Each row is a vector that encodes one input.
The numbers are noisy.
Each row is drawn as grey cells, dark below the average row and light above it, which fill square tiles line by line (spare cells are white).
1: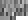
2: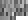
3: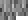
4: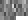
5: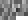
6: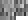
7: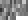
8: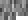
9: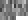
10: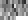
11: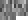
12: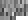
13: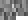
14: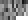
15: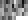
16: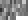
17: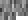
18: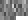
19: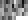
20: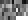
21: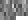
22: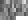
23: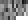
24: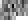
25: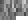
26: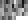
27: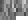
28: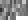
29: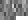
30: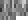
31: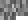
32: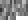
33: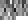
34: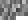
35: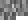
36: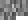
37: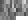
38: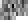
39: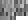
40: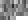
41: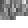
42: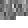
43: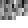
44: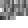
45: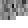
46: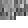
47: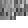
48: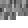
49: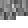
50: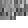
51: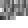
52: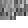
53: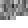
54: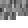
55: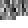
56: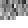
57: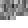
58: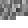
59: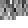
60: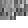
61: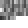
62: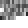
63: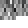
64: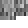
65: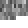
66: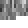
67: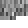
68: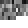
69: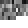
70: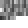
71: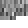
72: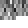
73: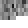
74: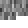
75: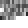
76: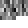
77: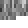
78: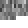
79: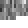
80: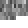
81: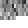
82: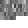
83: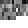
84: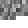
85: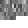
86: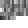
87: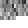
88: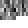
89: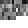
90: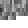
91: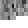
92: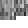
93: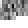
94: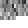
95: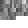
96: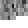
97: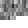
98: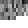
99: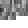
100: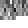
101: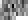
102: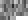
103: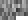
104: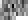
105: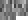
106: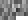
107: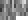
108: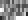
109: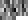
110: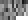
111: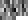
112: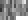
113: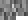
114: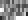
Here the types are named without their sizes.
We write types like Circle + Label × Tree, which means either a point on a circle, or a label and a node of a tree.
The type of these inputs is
(Bool × Bool × Bool + Unit) × Line + Tree.
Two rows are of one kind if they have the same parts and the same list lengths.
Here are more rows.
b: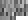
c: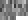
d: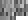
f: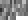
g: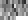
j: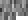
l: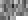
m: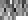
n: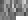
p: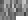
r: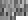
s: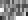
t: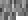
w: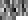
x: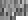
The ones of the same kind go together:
b, d, r, x
c, f, j, n, p, t
g, l, m, s, w

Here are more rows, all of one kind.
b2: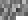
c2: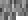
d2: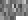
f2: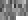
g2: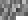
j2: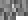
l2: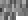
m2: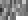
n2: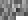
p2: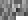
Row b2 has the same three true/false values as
g2, n2 and p2.
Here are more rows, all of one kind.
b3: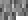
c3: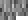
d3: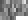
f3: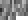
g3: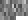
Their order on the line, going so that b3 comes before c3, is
d3, g3, f3, b3, c3.
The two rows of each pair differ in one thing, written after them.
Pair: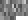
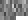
the place on the line
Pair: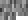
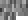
the place on the line
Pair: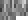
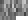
one of the three true/false values
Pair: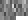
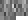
the place on the line
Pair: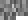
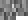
the place on the line
